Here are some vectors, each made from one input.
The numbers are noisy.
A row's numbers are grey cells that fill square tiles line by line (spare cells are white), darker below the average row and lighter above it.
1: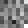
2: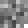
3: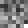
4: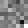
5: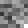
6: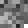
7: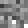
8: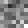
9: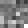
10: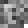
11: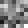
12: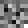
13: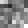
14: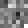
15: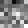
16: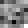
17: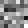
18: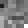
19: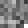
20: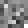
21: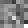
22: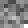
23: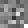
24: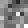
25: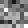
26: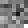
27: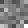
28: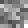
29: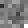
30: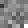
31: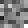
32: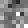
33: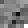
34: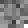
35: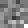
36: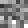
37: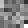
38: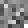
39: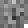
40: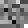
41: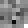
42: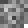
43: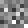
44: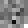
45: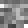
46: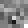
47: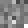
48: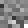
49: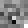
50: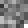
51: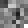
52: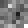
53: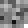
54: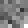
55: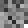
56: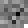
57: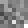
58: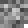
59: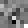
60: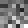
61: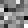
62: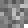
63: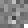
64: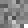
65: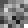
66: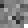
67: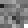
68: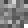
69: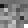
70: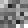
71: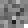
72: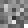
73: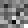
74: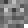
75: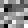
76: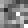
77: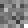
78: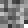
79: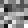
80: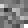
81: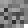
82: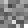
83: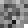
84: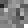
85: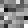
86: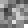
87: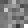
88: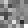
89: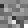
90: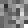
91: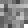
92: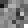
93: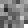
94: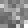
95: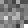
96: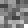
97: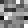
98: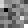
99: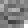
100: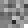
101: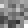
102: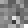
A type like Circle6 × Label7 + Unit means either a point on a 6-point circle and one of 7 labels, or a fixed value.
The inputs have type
(Bool × Bool × Bool + Label7) × Label7 + Unit.
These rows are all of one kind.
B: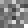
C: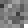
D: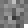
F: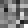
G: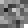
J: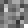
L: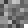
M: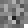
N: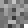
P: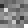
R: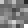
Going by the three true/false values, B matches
D, M, N and R.
